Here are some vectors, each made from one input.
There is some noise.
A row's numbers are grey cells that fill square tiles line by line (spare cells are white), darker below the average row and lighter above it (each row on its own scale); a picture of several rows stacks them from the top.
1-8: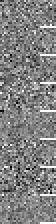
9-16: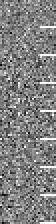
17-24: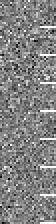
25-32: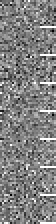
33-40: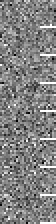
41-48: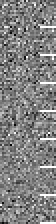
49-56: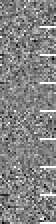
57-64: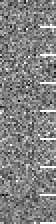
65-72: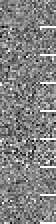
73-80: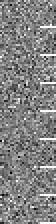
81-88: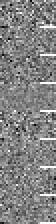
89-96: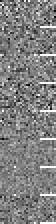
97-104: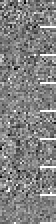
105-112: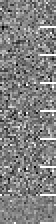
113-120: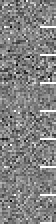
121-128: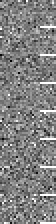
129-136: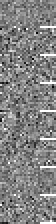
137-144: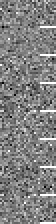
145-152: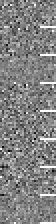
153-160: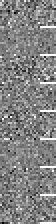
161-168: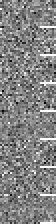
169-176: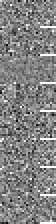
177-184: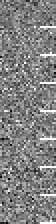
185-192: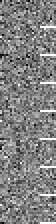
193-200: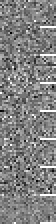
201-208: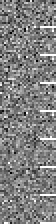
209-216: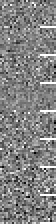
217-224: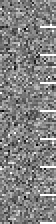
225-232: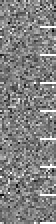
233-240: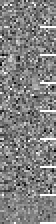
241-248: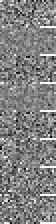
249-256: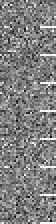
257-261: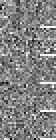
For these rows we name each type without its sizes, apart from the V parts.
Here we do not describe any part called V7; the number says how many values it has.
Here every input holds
a value of V7, together with either a point on a circle, or four true/false values.
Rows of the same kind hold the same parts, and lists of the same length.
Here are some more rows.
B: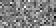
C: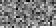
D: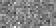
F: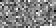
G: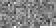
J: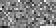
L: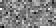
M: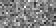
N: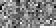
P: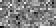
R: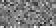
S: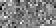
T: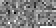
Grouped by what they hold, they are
B, D, F, G, J, M, R, T
C, L, N, P, S

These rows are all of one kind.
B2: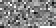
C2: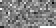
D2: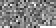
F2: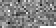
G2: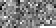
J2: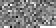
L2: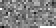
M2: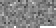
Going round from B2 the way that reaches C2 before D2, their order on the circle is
B2, C2, F2, G2, L2, D2, M2, J2.
